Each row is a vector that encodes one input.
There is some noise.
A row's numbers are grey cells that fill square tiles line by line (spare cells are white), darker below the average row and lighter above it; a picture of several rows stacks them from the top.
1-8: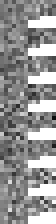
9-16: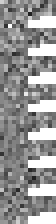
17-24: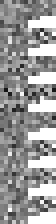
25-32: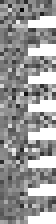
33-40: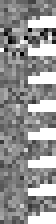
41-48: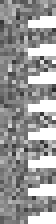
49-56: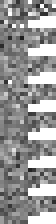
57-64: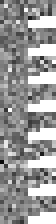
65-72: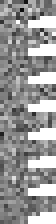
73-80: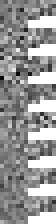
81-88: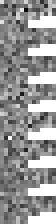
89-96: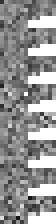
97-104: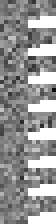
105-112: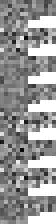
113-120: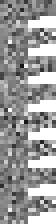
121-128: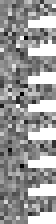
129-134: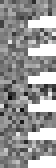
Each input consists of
either one of 4 labels and a true/false value, or a list of up to three points on a 5-point line.
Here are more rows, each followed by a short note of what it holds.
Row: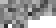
the empty list
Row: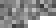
a list of three items
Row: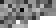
a list of one item
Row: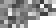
one of 4 labels and a true/false value
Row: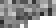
a list of two items
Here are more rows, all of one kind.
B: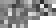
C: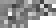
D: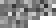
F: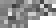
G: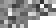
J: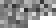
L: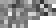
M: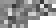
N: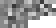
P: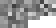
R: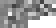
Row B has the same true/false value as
D and L.
